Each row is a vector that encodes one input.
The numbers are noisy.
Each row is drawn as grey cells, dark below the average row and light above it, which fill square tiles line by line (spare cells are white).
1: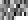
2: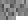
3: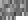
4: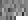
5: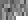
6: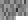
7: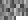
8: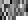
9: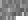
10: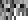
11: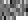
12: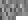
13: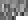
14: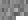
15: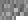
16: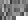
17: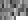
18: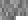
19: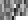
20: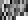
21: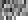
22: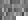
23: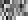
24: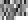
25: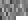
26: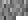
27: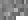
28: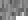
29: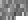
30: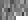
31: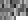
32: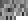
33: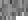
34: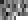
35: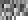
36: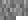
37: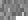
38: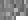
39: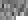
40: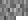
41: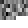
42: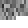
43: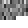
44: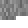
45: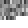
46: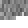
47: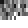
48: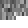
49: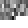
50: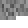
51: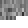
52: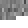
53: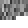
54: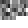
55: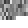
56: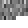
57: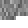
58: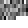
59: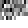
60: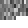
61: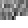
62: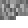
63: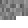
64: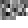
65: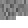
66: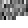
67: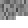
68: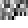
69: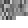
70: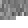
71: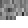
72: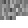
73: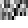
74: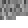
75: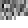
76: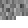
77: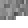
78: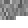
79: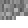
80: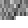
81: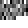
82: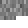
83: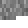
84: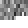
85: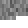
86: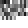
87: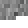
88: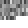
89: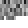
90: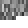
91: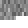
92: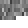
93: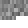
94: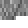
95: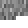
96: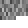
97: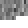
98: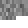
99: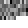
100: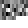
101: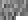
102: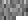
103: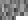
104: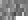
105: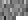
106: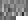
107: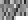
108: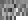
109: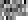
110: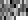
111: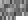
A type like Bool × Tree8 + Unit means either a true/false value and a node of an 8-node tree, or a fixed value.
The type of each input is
Bool × Bool × Bool + Unit.
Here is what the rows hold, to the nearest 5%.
About 5% of them hold a fixed value. The rest hold three true/false values.
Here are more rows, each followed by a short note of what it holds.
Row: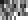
a fixed value
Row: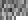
three true/false values
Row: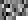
a fixed value
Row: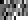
a fixed value
